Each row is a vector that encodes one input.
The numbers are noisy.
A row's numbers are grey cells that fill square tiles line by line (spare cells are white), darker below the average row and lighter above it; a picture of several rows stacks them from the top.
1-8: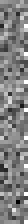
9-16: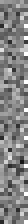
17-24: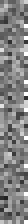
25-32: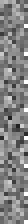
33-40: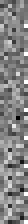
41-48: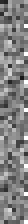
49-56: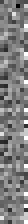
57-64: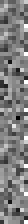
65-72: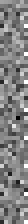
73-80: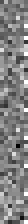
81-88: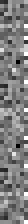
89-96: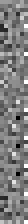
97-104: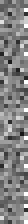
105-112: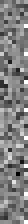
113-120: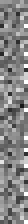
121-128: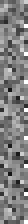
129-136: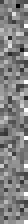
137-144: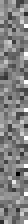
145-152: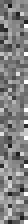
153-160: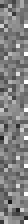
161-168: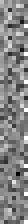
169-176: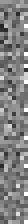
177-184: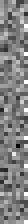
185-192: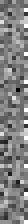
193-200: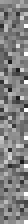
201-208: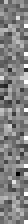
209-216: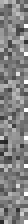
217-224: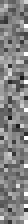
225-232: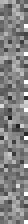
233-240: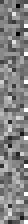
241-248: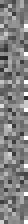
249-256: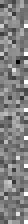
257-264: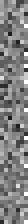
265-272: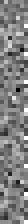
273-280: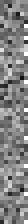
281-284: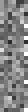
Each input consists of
a node of a 13-node tree.
